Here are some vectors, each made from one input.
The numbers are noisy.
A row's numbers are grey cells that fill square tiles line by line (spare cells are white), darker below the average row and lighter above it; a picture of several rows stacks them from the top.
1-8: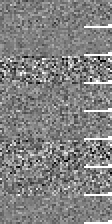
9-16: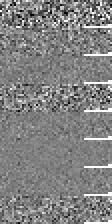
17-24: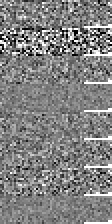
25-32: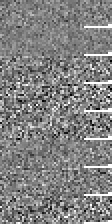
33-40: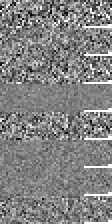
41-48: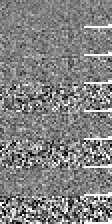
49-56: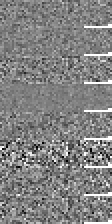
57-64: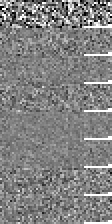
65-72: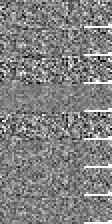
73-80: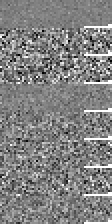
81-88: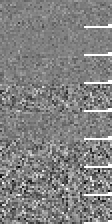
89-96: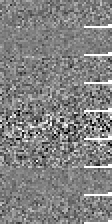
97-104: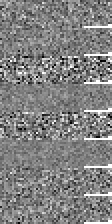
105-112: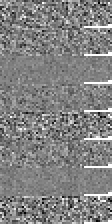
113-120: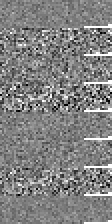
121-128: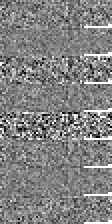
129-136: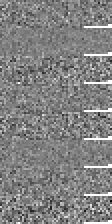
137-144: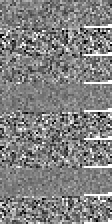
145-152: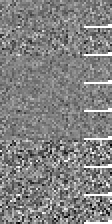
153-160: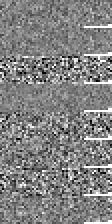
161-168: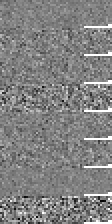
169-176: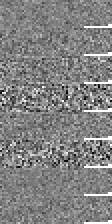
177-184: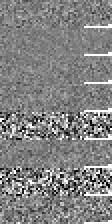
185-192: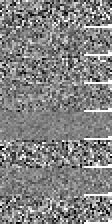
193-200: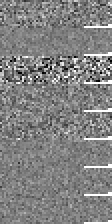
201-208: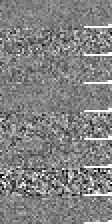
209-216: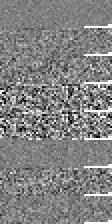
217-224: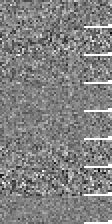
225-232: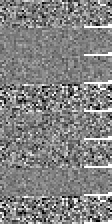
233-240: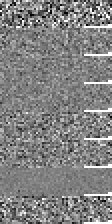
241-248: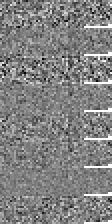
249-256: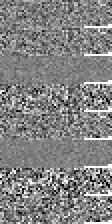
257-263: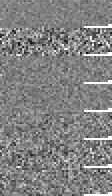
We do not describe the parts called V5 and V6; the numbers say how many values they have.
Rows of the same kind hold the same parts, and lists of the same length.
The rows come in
2 kinds.
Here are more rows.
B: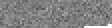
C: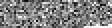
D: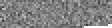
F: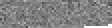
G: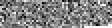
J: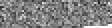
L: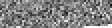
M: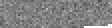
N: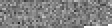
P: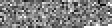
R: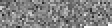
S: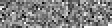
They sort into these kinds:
B, C, D, J, M, N, P, R
F, G, L, S

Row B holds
a true/false value, a value of V5 and a value of V6.
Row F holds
a point on an 8-point circle, a true/false value and a value of V6.
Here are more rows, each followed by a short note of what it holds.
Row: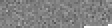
a point on an 8-point circle, a true/false value and a value of V6
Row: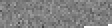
a point on an 8-point circle, a true/false value and a value of V6
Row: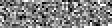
a true/false value, a value of V5 and a value of V6
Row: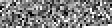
a true/false value, a value of V5 and a value of V6
